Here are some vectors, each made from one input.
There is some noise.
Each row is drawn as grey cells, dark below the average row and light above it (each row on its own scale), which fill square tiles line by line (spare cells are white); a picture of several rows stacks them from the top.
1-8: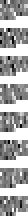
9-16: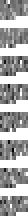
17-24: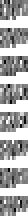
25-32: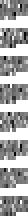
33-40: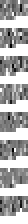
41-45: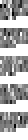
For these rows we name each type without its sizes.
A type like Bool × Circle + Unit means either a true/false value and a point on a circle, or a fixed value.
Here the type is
Circle × (Tree + Unit).
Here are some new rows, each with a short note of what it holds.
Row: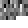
a point on a circle
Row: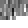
a point on a circle and a node of a tree
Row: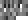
a point on a circle
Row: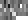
a point on a circle
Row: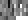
a point on a circle
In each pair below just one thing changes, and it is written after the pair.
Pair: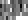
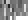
the node of the tree
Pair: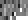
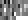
the node of the tree
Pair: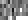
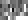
the place on the circle
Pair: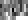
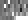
the node of the tree
